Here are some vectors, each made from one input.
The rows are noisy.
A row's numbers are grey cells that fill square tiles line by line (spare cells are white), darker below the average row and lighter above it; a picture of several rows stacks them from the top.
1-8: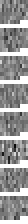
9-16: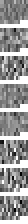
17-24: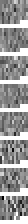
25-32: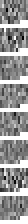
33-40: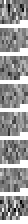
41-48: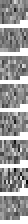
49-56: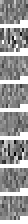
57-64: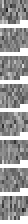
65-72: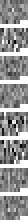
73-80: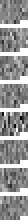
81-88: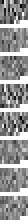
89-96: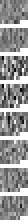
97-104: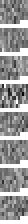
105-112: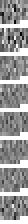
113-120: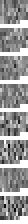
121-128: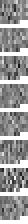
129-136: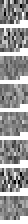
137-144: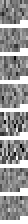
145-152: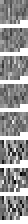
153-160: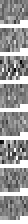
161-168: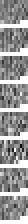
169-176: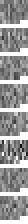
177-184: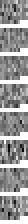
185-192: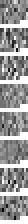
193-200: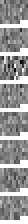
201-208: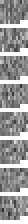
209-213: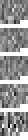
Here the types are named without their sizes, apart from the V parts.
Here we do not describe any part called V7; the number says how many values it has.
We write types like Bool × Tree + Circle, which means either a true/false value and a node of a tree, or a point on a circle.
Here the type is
(Bool × Bool × Bool × Bool + Unit) × Label + V7 × V7.
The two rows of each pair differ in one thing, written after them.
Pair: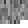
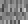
the label
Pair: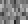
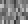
one of the four true/false values
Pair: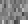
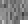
one of the four true/false values
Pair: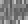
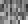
the label
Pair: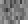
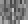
one of the four true/false values
